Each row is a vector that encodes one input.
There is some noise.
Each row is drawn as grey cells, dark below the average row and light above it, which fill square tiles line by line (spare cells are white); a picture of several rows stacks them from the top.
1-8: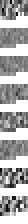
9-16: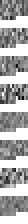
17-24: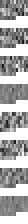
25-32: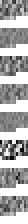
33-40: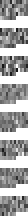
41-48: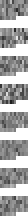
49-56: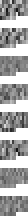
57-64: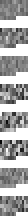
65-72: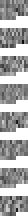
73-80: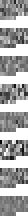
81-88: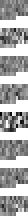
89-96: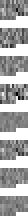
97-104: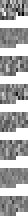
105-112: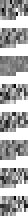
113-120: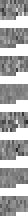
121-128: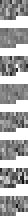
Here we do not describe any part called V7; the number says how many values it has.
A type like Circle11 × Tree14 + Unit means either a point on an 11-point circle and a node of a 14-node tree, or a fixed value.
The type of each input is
Label6 × List2(V7) + Line6.
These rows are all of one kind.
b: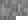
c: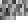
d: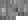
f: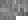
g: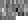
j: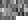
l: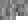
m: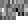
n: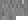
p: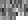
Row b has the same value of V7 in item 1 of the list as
d, g and j.
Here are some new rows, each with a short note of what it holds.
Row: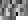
one of 6 labels, together with the empty list
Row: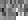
one of 6 labels, together with a list of one item
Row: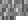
a point on a 6-point line
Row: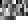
one of 6 labels, together with a list of one item
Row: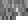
a point on a 6-point line
